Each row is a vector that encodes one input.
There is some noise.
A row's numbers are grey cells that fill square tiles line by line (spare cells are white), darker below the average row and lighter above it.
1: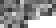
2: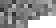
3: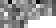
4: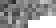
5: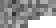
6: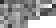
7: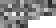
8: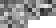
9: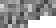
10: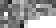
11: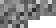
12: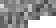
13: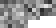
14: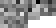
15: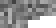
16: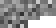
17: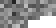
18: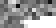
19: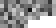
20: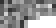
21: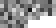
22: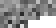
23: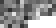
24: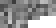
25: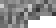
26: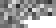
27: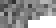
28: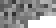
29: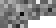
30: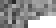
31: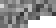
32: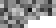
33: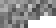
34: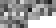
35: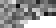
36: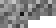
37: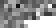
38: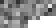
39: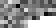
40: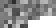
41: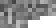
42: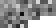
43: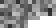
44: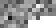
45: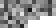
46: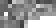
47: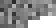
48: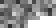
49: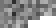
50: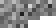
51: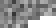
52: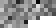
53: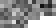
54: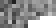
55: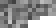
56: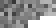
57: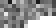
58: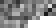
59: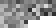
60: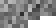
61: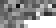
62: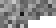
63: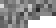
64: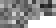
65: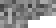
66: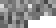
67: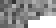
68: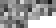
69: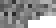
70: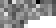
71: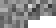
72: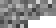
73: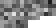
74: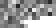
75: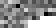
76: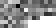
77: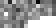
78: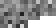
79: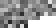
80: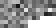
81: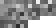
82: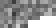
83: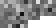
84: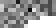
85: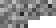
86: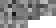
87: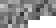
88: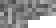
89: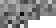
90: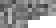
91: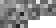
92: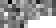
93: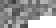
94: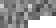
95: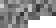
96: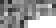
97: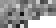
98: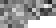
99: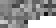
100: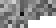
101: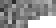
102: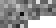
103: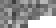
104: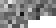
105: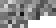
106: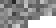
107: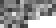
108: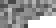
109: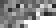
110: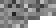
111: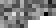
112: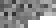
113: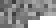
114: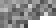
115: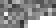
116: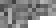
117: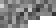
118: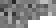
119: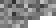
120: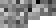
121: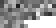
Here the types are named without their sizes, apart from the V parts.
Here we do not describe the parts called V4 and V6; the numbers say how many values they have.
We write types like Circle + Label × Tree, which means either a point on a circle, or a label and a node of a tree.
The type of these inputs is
Bool × Line + V4 × V6.
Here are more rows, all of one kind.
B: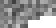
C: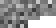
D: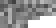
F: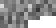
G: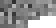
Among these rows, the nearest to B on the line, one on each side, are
D and F.
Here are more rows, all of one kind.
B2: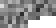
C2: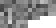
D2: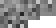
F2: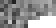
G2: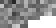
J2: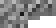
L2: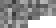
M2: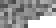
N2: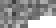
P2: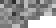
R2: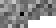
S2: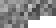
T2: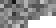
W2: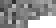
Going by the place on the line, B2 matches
G2, P2 and T2.
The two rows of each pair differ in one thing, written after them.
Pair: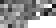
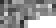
the value of V6
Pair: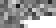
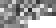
the value of V4
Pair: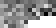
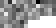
the value of V6
